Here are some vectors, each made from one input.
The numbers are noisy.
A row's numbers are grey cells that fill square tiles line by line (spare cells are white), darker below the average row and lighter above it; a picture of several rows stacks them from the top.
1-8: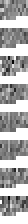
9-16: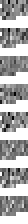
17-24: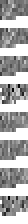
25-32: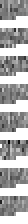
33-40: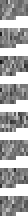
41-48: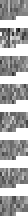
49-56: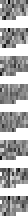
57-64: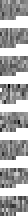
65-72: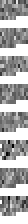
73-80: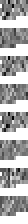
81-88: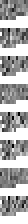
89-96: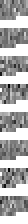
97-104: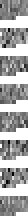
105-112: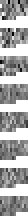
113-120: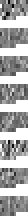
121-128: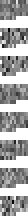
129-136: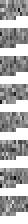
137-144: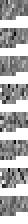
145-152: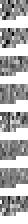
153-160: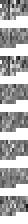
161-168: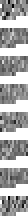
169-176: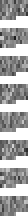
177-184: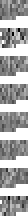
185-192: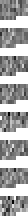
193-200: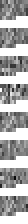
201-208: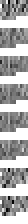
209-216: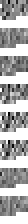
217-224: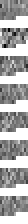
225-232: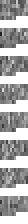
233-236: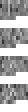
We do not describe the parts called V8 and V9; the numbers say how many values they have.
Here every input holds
one of 5 labels, together with either one of 4 labels, or one of 5 labels, a value of V8 and a value of V9.
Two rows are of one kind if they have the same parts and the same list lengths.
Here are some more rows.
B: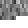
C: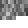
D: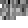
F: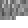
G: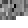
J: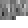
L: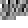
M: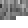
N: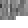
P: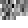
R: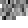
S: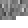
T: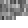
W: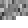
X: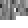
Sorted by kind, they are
B, C, F, G, J, M, N, S, T, W, X
D, L, P, R

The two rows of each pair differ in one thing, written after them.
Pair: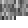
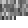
the value of V8
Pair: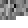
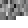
one of the two labels
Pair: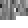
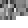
one of the two labels
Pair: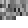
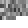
one of the two labels
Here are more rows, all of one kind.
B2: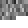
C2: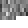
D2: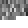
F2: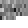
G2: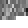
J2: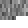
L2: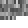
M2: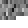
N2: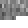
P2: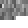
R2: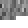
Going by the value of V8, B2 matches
C2, D2 and L2.
